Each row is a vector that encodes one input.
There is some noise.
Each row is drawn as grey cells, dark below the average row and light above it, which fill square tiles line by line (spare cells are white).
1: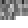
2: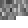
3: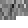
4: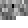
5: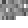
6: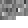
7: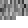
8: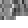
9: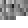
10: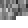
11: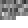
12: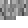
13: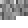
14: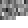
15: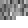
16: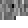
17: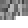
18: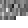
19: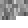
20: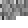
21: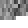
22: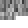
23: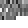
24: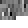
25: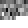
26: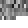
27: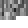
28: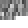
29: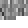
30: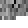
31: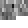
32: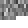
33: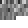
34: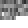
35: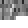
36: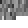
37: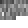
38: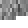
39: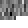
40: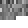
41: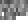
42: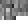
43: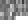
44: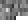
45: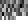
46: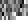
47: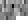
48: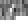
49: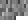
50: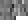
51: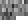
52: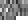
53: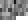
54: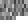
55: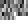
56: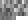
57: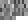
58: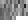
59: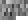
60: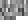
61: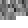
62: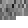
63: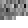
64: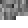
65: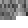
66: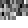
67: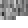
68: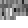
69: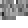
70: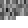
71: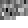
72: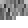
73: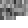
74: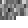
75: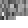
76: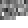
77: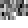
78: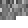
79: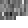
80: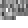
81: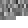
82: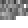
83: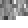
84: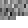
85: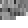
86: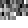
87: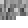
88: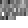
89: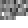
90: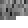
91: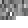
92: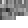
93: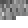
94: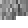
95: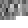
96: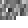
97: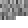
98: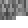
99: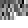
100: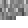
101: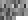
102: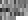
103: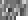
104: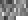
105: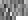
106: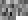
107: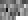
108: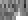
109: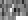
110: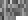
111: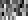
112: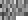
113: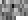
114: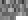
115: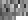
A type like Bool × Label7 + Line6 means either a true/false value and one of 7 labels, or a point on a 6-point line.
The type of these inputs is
(Bool × Bool × Bool × Bool × Bool + Unit) × Label4 × Label4.
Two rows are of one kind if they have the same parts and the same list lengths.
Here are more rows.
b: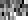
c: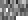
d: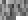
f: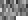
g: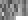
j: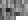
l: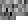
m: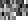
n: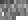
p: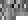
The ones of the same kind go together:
b, m
c, d, f, g, j, l, n, p

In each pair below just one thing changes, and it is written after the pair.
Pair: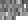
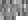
one of the two labels
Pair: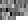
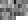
one of the five true/false values
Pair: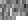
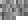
one of the two labels
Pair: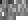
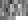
one of the two labels
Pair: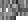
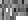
one of the two labels
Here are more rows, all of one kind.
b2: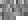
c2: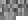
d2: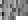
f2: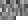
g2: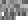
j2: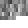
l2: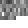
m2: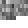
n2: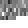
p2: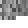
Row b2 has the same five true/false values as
c2, f2, j2 and l2.
